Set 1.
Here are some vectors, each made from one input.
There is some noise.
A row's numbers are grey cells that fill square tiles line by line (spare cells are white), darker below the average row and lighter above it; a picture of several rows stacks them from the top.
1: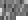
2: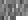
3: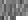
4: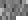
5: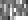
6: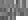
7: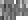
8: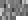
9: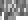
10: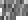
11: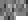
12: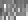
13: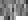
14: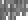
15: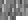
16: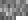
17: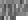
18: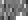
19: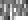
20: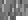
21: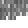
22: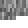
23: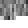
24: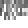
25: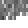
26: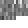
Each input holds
one of 5 labels.
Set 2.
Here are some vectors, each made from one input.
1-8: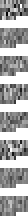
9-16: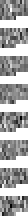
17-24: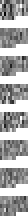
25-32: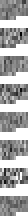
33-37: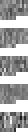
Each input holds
a node of an 8-node tree.
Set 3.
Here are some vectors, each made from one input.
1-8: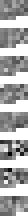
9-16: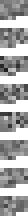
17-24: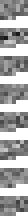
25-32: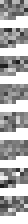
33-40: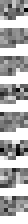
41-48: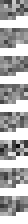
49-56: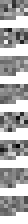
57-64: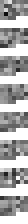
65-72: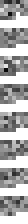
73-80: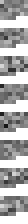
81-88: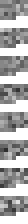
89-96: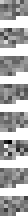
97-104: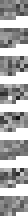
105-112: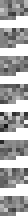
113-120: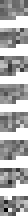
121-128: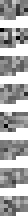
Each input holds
four true/false values.
